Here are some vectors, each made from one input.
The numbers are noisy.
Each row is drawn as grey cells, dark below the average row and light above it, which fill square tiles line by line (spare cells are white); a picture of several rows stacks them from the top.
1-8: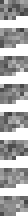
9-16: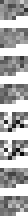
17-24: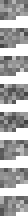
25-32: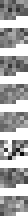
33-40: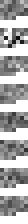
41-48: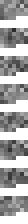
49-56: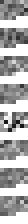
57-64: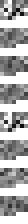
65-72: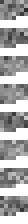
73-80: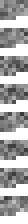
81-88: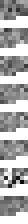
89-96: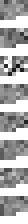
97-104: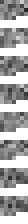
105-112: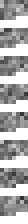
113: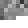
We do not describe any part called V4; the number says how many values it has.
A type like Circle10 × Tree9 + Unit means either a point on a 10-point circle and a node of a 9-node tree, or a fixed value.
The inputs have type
List2(Bool × V4).
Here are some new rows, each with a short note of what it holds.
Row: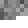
a list of two items
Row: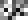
the empty list
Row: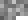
a list of two items
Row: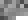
a list of two items
